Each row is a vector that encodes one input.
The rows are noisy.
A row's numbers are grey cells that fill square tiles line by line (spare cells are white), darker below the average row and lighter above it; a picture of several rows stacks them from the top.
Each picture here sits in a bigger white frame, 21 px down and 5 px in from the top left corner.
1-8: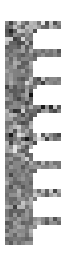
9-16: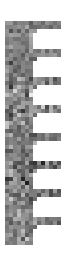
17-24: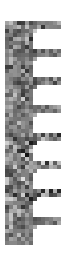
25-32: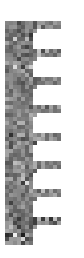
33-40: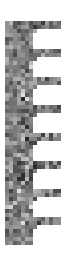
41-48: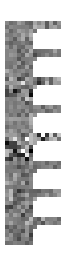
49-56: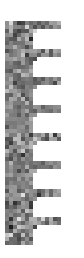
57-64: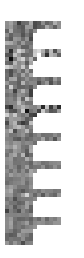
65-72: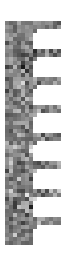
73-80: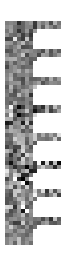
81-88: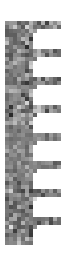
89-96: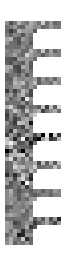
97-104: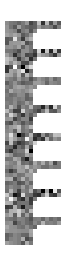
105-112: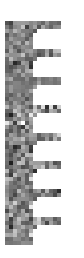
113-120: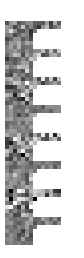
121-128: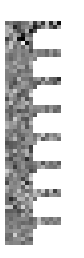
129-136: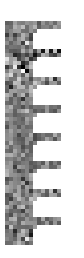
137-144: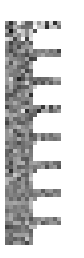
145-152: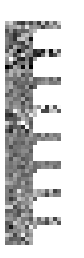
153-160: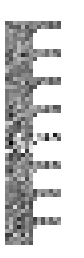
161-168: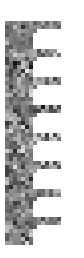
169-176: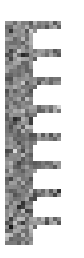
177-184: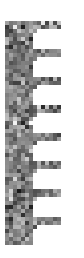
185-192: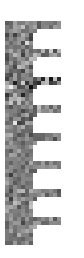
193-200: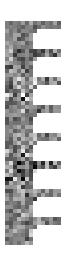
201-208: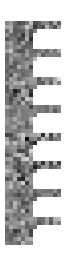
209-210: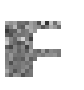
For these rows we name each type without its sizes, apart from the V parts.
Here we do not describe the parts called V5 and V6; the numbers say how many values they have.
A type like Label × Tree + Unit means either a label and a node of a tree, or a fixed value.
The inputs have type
Line + (Tree + V5) × V6.
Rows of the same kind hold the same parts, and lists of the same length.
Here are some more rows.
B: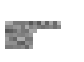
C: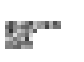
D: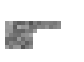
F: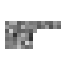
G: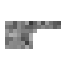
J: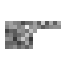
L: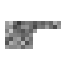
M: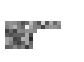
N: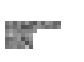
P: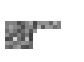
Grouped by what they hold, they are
B, C, D, G, J, L, N
F
M, P

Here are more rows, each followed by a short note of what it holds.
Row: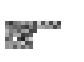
a value of V5 and a value of V6
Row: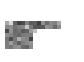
a node of a tree and a value of V6
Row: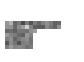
a node of a tree and a value of V6
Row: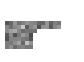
a point on a line
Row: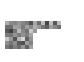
a node of a tree and a value of V6
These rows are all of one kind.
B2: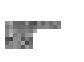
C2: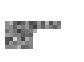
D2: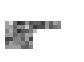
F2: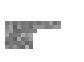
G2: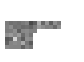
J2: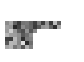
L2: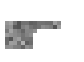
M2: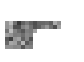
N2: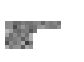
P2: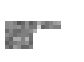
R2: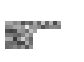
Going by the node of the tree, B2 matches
J2, L2 and M2.
